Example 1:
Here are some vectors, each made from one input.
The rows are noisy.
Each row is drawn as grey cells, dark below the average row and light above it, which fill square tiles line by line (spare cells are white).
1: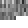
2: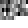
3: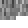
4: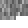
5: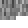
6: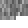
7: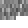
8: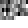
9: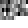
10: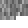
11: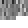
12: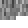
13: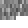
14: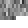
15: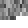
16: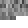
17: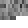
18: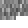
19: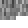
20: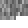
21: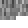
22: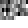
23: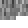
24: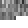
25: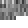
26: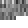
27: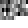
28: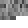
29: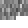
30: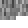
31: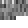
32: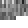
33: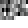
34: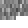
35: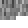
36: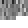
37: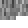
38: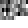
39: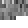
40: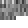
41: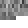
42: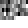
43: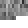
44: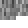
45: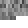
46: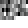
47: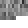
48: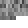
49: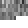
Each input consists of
a list of up to two points on a 4-point line.
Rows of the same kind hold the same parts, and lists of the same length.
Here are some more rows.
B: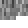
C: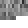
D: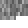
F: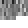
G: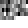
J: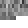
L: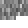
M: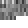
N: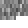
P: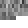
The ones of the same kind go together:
B, D, F, L, N
C, J, M, P
G

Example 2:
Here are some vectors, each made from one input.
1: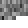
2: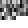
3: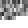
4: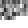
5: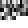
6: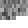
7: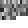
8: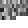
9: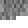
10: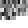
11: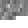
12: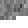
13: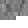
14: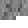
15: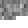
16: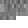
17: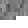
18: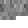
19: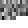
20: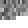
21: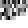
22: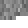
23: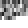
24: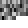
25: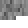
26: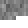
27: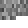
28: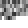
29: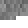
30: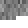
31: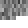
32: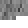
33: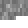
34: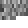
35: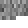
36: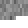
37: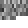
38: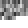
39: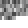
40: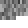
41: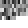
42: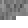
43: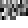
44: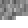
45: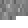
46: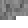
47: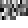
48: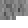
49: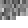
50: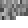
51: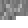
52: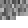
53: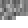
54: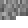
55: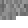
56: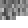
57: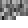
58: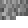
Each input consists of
a point on a 7-point line and a true/false value.
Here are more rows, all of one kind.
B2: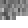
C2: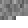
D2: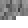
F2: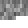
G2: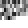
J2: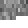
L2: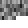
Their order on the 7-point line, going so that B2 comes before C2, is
B2, D2, G2, L2, F2, C2, J2.
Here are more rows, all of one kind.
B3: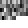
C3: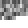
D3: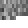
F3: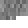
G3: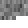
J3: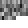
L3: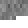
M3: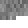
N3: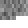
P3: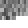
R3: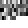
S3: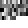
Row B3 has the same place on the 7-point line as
D3, L3, M3 and R3.
